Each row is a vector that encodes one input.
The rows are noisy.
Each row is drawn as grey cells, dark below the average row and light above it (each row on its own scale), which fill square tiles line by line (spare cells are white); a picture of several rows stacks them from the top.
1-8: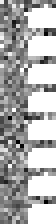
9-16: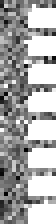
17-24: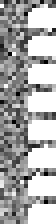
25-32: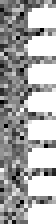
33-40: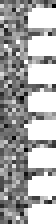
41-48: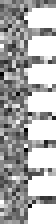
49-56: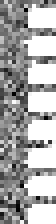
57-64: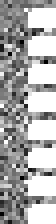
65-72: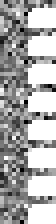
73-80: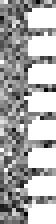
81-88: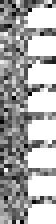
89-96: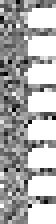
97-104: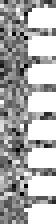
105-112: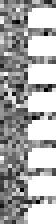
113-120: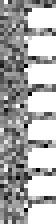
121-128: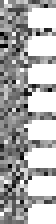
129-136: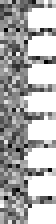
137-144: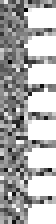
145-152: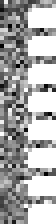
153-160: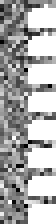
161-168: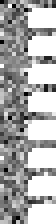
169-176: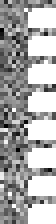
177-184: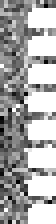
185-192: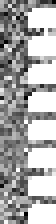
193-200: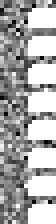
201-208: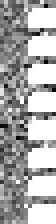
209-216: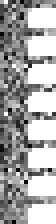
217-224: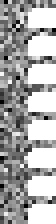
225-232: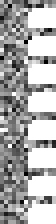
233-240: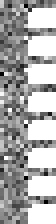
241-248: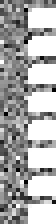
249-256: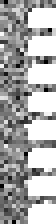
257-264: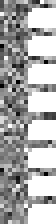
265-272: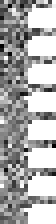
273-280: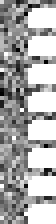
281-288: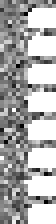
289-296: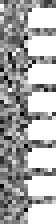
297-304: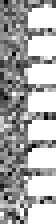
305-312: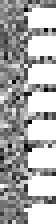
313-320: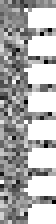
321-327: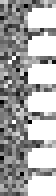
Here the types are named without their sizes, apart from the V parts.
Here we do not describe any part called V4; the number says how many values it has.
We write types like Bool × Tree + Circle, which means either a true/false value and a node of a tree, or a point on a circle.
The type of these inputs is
(Bool × Bool × Bool + V4) × Label + Unit.
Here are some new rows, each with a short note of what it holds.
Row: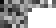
a label and a value of V4
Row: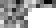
a fixed value
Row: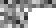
a label and three true/false values
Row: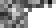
a label and three true/false values
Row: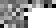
a label and a value of V4
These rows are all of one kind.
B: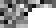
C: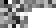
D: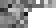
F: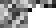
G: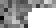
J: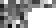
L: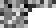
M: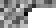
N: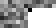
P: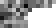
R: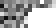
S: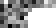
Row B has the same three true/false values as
F, J and N.
